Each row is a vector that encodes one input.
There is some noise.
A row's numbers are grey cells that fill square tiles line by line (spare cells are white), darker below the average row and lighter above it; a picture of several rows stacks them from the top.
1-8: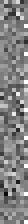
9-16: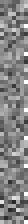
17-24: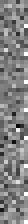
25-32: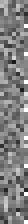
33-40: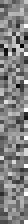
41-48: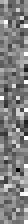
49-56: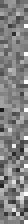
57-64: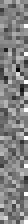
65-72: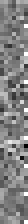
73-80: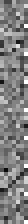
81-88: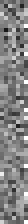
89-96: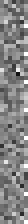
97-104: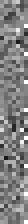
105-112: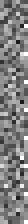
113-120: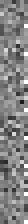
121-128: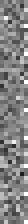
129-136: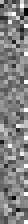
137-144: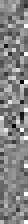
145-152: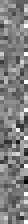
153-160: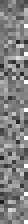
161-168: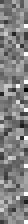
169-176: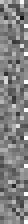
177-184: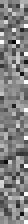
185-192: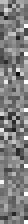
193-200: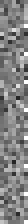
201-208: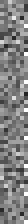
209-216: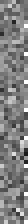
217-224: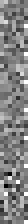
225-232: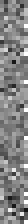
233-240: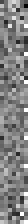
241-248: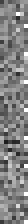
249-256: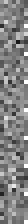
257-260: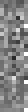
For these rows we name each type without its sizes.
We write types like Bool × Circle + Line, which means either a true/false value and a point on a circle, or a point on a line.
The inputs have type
(Bool × Bool × Bool + Unit) × Label × Line.
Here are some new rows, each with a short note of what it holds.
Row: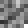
a label and a point on a line
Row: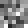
a label, a point on a line and three true/false values
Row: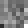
a label, a point on a line and three true/false values
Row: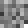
a label and a point on a line
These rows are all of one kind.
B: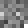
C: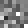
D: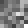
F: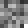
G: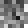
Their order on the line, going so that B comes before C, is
G, F, B, C, D.
